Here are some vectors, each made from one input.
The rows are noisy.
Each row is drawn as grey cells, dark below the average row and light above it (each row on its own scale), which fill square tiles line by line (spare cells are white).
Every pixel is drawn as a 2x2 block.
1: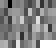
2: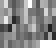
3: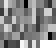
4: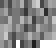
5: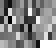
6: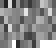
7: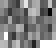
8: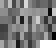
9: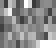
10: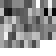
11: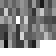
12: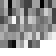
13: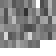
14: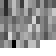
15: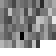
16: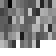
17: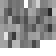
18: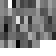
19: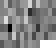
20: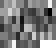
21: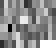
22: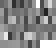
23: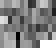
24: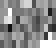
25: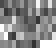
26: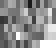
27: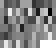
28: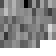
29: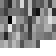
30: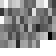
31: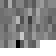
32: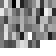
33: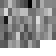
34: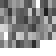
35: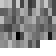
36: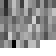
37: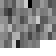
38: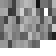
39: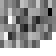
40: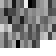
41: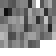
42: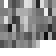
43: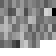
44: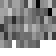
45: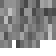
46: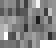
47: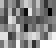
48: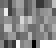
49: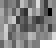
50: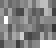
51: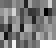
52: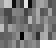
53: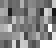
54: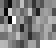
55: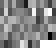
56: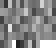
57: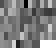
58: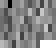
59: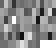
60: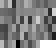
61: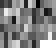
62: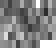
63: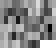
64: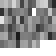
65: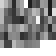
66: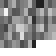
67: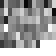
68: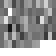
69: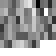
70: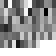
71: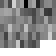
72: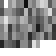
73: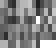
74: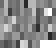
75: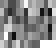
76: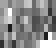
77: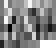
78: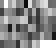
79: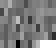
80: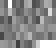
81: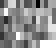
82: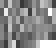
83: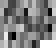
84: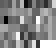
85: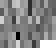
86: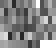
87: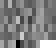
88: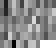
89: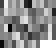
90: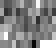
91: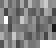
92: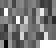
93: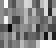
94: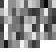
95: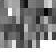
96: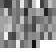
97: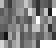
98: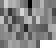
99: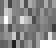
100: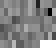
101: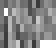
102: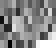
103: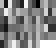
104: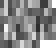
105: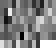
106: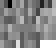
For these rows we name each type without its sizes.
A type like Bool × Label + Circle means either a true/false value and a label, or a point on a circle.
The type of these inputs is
Label × Label + Unit.
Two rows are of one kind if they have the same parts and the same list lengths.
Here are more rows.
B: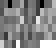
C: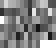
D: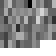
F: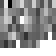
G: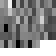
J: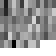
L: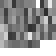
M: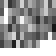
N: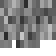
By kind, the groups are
B, C, D, F, G, L, M, N
J

